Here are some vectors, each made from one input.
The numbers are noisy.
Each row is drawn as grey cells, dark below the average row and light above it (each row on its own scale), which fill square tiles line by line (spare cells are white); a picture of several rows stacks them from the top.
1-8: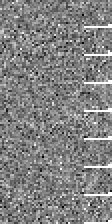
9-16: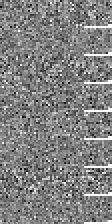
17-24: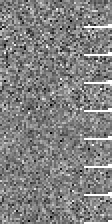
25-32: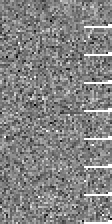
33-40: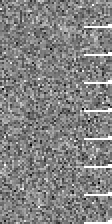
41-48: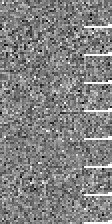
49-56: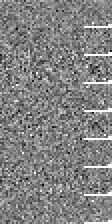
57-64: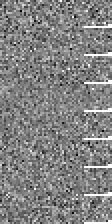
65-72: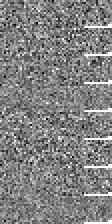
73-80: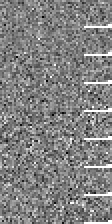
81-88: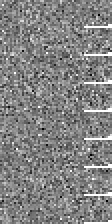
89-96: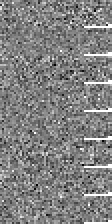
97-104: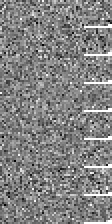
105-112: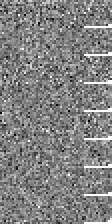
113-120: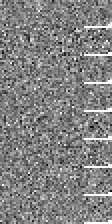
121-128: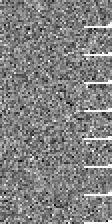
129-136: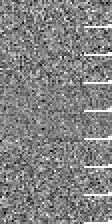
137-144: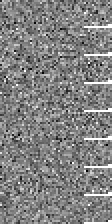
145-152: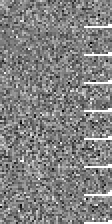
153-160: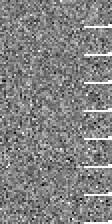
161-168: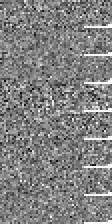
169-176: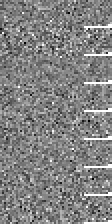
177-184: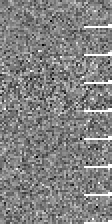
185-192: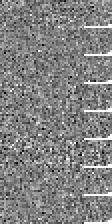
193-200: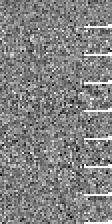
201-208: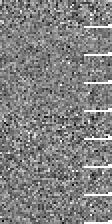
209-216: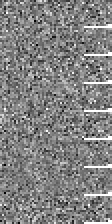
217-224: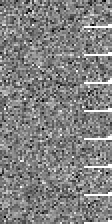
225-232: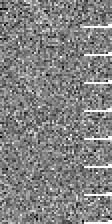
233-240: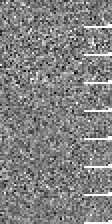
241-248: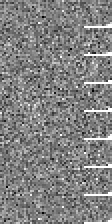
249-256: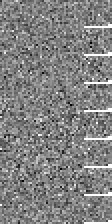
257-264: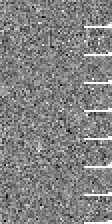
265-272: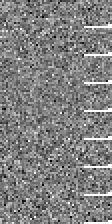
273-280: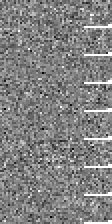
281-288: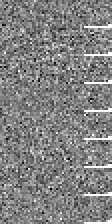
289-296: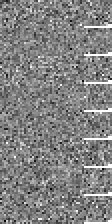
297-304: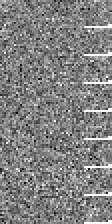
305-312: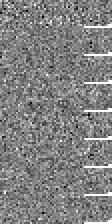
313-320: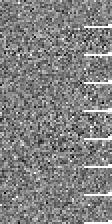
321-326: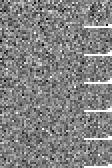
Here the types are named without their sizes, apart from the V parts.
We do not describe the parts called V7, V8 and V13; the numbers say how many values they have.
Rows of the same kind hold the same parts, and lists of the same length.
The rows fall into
3 kinds.
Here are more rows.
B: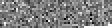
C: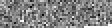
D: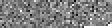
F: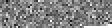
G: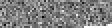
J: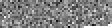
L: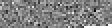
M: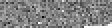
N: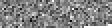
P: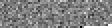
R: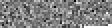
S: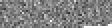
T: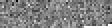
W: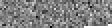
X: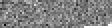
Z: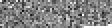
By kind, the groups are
B, C, L, P
D, F, J, N, R, T, W
G, M, S, X, Z

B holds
a point on a circle and a value of V13.
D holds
a node of a tree and a value of V8.
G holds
a point on a line and a value of V7.
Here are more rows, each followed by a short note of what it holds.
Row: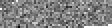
a point on a circle and a value of V13
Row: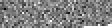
a point on a line and a value of V7
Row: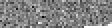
a point on a line and a value of V7
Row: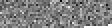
a node of a tree and a value of V8
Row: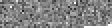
a point on a line and a value of V7
